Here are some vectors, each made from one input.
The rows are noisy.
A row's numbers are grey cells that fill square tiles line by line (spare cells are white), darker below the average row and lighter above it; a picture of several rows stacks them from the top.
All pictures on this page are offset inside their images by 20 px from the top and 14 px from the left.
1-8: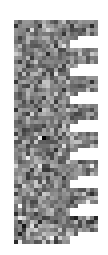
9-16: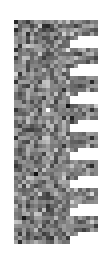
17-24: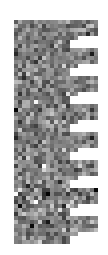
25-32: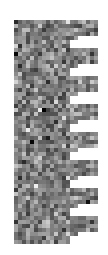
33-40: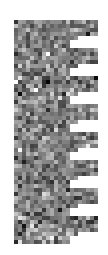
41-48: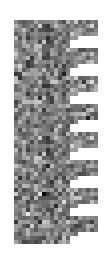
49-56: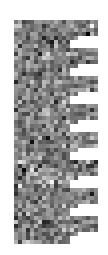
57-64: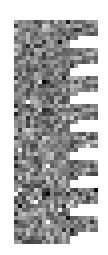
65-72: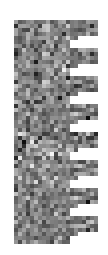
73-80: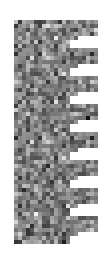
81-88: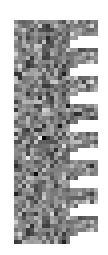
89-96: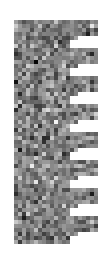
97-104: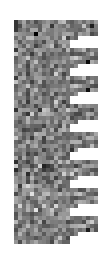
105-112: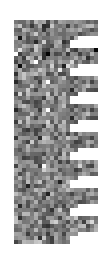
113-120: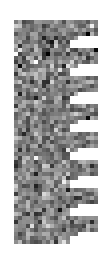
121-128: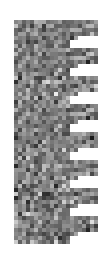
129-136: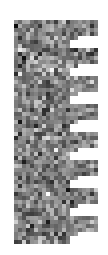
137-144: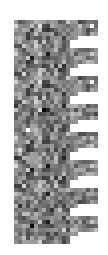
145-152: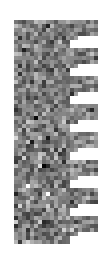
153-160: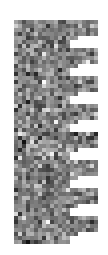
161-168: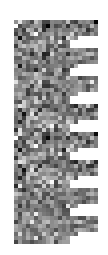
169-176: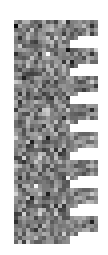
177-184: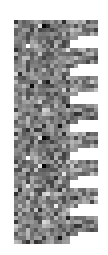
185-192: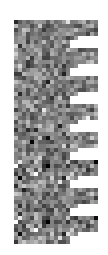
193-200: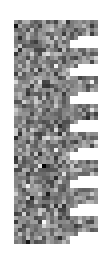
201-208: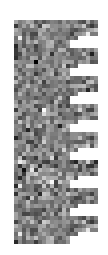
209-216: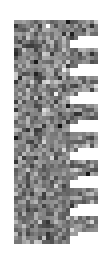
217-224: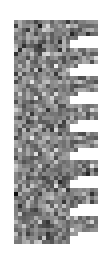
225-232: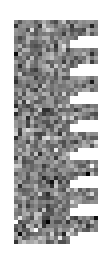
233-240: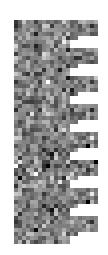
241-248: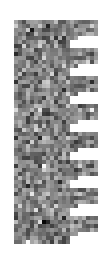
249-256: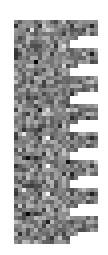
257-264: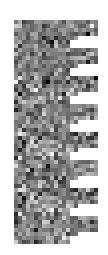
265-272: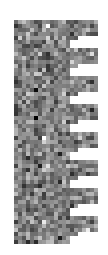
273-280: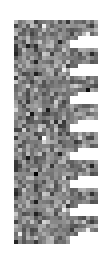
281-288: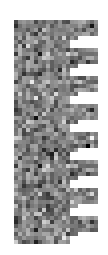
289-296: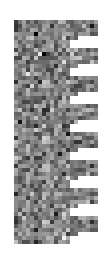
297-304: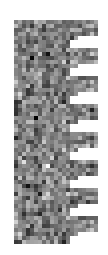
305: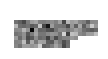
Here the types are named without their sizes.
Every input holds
a true/false value, together with either a point on a circle, or a fixed value.
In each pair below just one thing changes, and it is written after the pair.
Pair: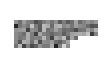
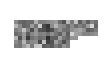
the true/false value
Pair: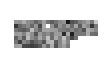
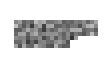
the true/false value
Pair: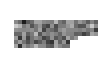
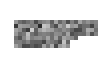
the true/false value
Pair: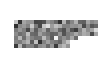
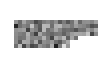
the place on the circle
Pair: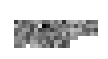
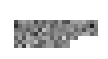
the true/false value
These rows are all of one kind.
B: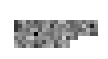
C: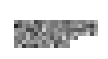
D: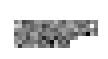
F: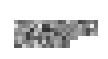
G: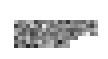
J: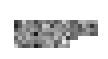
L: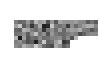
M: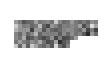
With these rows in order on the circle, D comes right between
L and M.
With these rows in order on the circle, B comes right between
C and J.
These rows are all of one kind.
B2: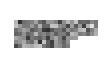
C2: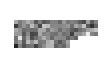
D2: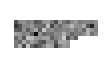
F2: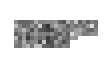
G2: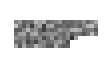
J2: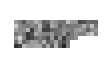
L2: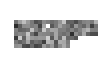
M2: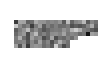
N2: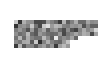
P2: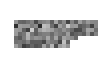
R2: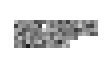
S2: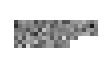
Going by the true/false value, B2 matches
F2, G2, J2 and M2.
